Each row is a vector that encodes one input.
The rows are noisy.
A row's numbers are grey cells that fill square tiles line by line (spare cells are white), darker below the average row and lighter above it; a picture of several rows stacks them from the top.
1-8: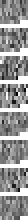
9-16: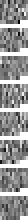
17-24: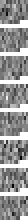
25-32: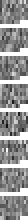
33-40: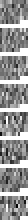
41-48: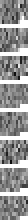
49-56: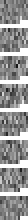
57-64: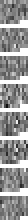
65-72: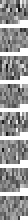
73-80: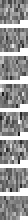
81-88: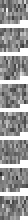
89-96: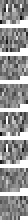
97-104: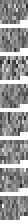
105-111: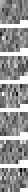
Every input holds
a list of up to three points on a 6-point circle.
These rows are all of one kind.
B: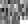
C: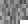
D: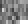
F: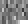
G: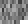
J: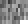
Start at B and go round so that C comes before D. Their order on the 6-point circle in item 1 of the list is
B, G, C, F, D, J.
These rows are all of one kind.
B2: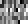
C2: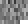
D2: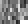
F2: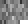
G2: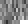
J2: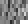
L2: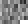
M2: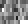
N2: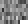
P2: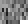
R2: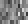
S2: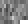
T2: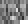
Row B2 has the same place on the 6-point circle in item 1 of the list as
C2, J2 and R2.
